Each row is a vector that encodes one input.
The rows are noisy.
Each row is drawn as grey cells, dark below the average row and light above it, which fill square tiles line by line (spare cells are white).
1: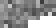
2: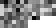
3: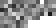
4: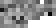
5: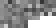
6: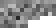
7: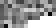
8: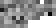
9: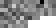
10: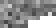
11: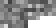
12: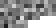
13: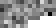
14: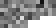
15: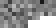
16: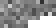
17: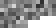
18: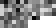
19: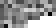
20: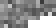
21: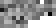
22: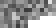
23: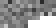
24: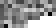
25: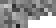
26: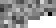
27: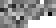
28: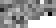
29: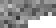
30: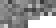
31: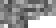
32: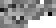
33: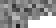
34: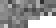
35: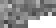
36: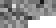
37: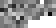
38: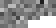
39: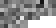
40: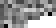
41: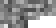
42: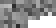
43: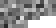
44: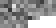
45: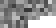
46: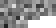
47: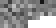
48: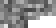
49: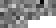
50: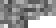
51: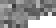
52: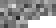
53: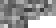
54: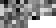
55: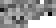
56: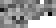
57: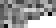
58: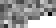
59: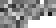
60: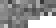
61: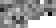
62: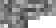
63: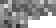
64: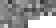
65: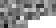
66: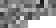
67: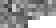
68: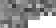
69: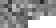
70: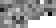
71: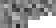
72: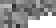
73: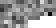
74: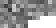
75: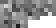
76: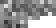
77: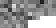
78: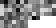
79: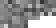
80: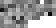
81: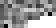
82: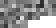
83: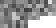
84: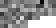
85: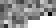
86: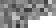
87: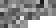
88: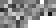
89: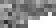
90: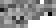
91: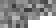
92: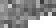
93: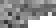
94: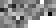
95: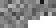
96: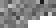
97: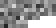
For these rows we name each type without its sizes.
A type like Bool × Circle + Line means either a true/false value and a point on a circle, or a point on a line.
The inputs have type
List(Line).
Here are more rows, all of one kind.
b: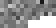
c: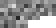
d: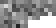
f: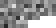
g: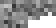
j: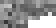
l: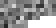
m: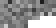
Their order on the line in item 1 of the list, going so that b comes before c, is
d, g, j, m, b, c, f, l.
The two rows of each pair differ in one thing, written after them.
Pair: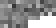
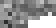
the place on the line in item 2 of the list
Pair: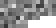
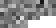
the place on the line in item 2 of the list
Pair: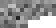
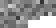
the place on the line in item 2 of the list
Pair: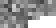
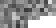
the place on the line in item 1 of the list
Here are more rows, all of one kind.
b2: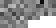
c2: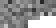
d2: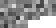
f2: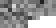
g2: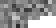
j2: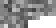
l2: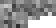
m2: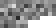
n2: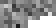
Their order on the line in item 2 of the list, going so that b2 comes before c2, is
m2, d2, l2, n2, b2, c2, g2, f2, j2.
